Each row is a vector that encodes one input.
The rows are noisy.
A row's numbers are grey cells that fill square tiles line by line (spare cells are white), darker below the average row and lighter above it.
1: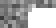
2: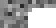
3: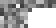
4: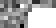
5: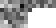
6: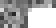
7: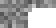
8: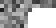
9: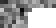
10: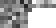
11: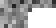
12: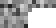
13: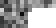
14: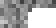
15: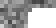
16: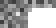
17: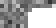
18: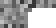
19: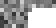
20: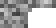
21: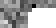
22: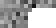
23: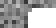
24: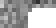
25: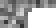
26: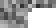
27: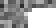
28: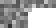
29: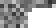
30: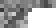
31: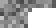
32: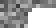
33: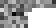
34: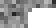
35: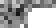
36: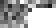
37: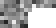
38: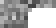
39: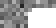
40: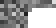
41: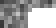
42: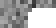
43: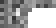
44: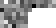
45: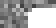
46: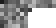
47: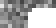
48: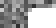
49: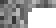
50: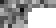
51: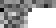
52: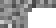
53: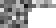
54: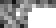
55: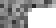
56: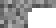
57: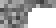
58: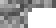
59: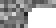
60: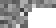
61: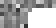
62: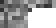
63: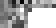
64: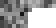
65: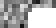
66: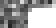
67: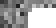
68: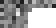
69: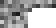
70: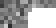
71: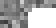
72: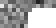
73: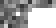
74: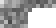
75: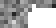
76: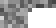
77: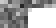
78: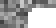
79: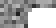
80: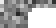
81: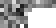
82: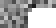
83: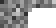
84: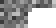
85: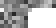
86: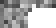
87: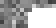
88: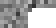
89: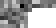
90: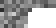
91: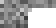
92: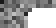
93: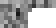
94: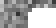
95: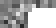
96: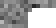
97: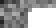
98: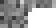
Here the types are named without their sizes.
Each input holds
a list of points on a line.
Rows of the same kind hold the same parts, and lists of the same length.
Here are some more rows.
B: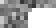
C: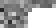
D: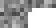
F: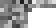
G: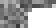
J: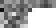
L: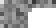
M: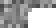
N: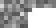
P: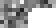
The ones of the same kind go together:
B, C, J, L, P
D, M
F
G, N

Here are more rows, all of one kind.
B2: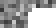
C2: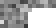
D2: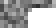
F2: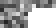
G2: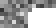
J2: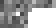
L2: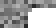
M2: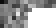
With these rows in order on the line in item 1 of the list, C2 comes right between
G2 and L2.
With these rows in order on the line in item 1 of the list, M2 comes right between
F2 and J2.
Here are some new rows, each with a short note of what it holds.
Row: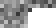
a list of one item
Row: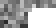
a list of three items
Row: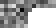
a list of one item
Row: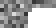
a list of one item
